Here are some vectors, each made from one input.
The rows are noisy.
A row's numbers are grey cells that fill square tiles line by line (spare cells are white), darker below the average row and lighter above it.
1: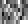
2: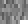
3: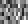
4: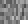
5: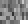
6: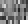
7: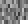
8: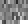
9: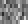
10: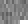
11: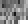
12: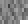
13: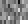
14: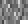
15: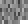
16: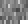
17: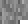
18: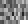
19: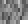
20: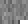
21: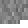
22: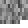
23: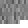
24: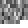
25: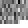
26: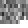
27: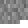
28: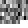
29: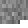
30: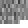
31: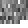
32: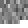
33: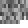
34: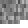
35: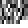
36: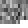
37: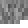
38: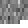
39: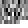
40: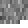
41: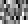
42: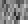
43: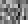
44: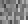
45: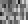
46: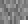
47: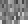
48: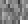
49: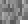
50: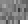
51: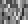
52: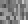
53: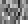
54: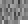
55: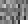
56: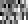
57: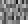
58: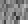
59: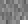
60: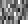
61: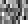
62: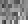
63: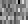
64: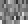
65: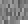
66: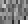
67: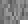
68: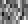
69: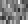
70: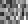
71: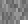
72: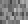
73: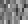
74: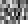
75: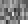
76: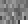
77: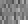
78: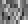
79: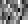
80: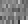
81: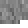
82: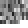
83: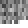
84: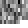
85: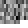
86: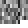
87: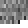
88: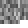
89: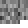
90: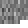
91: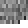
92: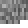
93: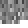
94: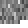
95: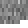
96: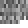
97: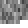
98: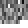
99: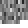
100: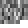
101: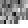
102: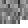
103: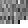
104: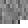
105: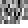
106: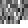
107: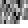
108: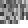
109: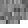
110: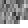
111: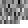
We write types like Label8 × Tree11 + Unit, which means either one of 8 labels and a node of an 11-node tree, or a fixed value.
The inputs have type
(Bool × Bool × Bool + Unit) × Line7 + Line6.
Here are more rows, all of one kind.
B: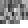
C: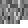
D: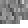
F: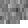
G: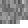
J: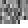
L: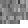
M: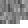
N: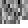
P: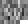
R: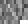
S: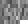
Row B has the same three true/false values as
C, J, N and S.
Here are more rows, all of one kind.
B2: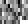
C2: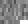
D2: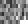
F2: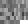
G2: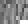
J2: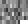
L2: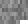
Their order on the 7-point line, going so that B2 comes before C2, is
G2, B2, F2, J2, D2, L2, C2.
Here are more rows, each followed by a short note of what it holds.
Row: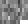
a point on a 7-point line and three true/false values
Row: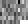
a point on a 7-point line and three true/false values
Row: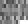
a point on a 7-point line
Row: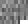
a point on a 7-point line and three true/false values
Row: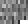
a point on a 7-point line and three true/false values
